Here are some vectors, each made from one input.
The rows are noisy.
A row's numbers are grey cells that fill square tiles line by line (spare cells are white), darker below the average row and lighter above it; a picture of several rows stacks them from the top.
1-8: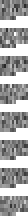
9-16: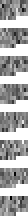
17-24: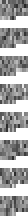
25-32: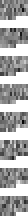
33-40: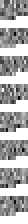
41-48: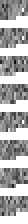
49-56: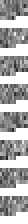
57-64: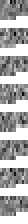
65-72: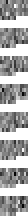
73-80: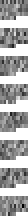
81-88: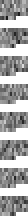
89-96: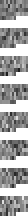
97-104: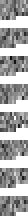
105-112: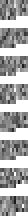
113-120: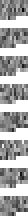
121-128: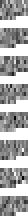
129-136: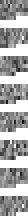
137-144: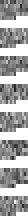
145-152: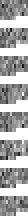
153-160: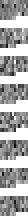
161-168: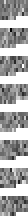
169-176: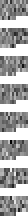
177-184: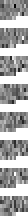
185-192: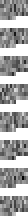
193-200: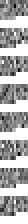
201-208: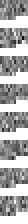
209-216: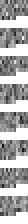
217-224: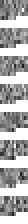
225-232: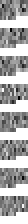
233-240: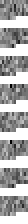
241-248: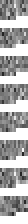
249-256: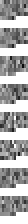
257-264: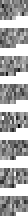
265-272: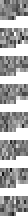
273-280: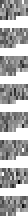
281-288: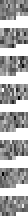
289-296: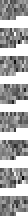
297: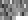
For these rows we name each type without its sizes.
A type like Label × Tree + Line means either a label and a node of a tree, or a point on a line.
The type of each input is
(Bool × Circle + Unit) × (Circle + Unit).
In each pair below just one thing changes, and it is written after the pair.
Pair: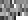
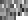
the place on the circle
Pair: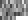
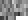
the place on the circle
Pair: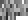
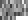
the place on the circle
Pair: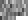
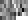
the true/false value
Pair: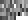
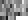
the true/false value
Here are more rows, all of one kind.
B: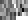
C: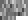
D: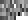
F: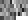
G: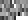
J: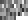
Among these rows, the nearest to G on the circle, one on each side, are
D and F.
